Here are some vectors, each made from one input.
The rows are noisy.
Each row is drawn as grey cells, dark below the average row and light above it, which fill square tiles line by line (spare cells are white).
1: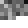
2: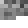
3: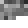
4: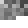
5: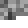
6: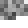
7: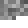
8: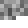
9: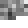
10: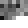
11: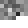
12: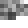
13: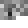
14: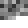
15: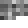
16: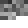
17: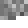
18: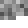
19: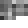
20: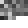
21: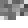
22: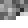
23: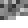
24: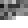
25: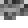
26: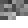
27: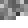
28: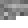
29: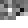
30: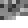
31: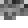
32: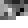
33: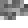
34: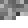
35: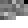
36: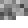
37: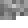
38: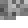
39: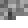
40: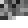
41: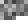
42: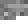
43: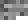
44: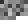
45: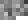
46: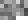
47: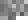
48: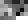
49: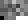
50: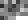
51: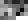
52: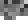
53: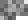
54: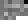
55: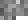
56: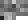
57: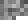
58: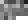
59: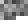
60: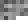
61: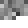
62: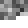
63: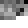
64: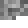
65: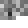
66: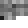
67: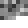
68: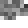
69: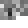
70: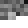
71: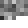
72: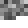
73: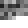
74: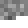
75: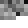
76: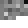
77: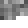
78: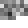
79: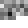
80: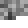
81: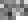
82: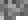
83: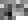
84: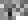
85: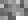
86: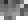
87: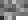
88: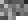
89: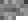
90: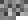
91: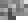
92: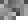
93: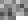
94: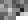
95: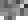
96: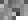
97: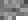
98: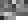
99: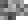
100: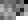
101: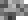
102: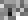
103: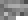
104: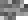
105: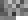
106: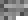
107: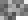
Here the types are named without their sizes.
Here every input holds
a point on a line and a node of a tree.
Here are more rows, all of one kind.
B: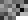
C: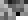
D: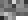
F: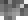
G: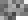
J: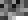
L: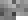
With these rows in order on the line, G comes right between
B and L.
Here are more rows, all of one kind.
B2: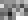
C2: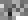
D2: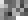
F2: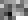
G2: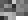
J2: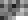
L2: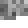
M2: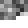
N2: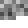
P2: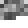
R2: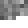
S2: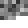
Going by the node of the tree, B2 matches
C2, D2 and F2.
